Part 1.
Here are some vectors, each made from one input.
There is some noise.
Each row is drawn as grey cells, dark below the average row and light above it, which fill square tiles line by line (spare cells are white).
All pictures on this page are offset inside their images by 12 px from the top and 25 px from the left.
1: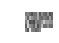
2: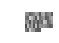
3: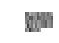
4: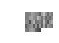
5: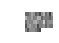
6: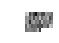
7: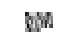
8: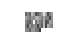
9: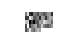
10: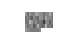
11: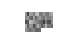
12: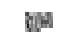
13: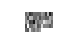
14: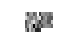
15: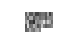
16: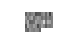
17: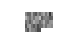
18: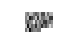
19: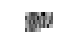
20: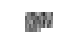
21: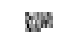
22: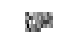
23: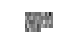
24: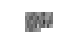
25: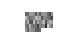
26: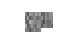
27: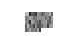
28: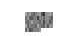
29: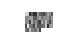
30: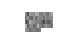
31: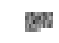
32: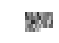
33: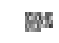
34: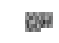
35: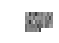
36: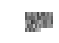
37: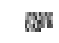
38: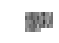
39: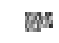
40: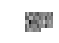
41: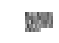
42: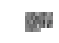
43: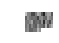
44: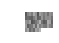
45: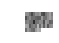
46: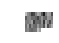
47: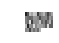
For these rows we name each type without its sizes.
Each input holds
either a label, or a point on a line.
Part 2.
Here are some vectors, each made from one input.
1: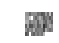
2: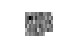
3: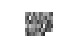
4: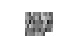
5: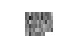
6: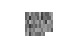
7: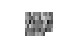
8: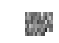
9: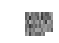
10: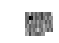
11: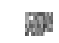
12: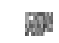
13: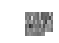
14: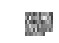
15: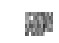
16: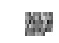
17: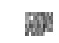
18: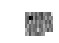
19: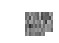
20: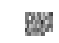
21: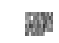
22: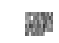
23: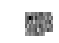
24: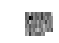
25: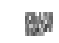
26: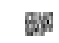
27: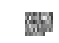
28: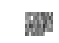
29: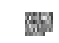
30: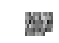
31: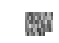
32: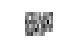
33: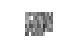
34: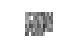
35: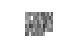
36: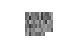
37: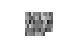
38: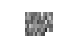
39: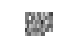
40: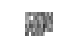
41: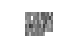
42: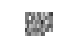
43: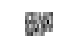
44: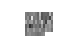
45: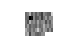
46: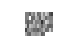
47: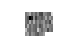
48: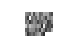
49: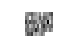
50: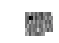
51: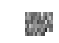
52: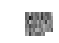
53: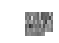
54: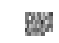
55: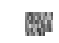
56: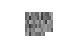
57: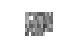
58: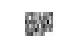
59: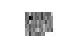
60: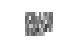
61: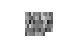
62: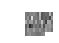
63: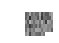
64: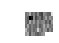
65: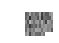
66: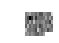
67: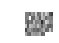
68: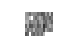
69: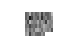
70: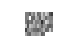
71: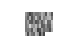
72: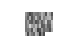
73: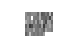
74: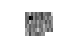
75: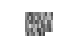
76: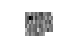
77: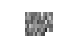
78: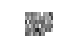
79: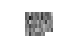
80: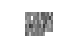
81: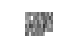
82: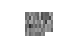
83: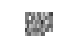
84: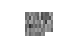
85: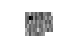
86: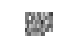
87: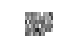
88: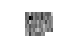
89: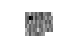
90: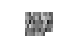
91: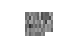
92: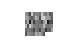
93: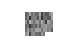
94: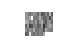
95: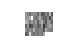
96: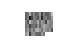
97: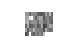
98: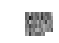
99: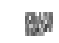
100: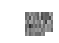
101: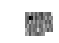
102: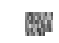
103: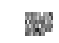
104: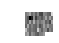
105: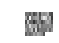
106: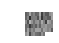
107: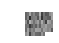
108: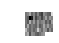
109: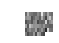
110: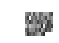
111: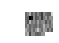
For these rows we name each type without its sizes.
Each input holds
either a label, or a point on a line.
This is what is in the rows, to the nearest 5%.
About 40% of them hold a label. The rest hold a point on a line.
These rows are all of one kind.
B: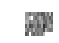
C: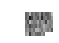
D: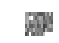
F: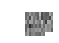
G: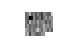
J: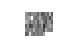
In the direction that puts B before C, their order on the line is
D, B, J, F, C, G.
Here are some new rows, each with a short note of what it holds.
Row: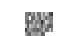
a label
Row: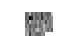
a point on a line
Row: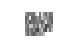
a label
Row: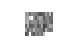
a point on a line
